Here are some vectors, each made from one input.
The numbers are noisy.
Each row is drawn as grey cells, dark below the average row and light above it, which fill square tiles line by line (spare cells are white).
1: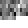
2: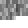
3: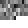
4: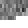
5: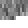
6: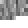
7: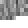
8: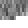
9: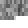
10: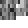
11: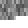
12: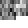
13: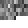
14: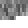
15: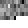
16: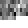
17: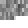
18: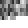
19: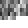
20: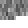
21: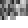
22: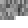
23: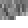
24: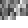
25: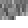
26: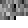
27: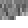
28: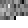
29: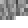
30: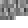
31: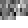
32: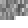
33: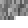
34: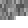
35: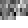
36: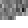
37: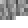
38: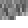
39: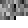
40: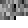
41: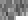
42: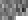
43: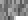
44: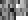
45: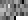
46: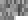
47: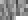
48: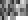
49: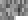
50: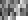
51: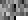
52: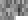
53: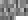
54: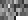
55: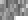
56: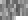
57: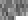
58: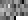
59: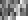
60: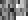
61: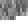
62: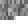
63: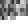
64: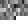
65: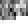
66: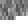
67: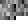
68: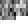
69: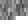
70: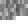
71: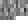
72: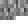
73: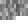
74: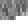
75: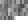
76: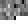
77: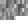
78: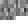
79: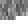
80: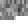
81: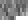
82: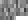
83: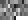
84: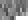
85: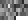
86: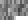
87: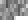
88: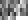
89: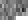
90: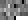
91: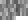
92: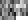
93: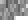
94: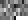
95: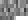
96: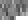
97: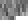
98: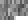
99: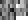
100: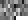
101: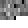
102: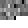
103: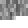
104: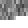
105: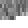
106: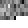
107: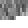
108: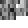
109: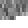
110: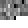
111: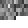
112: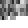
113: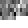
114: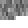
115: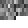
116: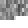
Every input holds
either a point on a 5-point line and a true/false value, or a point on an 11-point line.
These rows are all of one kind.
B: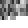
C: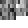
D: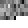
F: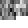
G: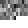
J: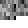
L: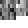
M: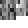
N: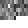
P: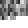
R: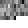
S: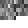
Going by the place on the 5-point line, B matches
N, P and S.
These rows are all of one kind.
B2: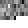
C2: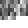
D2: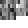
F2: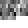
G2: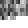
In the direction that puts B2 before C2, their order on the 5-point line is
D2, B2, F2, C2, G2.
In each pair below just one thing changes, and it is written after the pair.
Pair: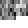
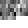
the place on the 5-point line
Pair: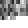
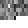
the true/false value
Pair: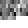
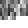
the place on the 5-point line
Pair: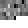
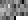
the place on the 5-point line
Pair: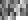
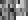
the place on the 5-point line
